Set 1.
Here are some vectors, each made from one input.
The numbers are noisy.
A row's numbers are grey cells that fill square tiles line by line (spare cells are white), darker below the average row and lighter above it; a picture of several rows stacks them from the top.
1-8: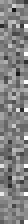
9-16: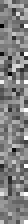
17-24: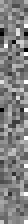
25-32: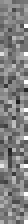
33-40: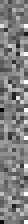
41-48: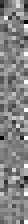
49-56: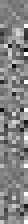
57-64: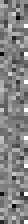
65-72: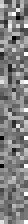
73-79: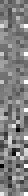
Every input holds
either a fixed value, or a node of a 13-node tree.
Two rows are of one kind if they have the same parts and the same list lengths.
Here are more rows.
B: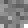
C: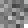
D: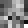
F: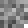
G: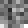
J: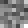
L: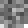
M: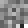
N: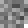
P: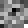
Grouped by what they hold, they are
B, C, F, G, J, L, M, N, P
D

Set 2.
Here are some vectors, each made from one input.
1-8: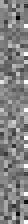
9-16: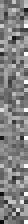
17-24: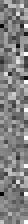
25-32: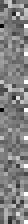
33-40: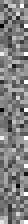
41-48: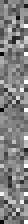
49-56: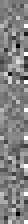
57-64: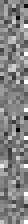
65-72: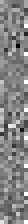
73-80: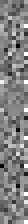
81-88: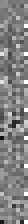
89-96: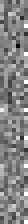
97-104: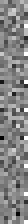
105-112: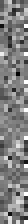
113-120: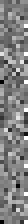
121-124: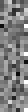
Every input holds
either a fixed value, or a node of a 19-node tree.
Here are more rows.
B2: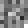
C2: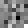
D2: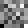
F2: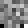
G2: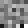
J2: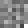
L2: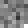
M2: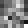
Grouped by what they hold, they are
B2, C2, D2, F2, G2, J2, L2
M2

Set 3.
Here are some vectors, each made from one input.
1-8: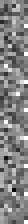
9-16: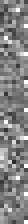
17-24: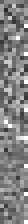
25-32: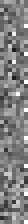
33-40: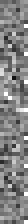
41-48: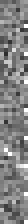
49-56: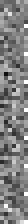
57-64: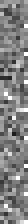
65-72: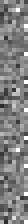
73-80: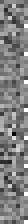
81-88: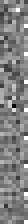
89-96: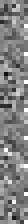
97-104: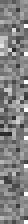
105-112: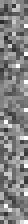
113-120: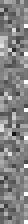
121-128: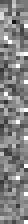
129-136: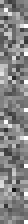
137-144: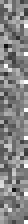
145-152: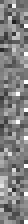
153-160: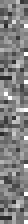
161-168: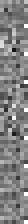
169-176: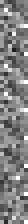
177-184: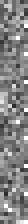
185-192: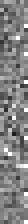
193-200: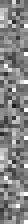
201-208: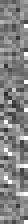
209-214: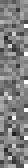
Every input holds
a node of a 19-node tree.
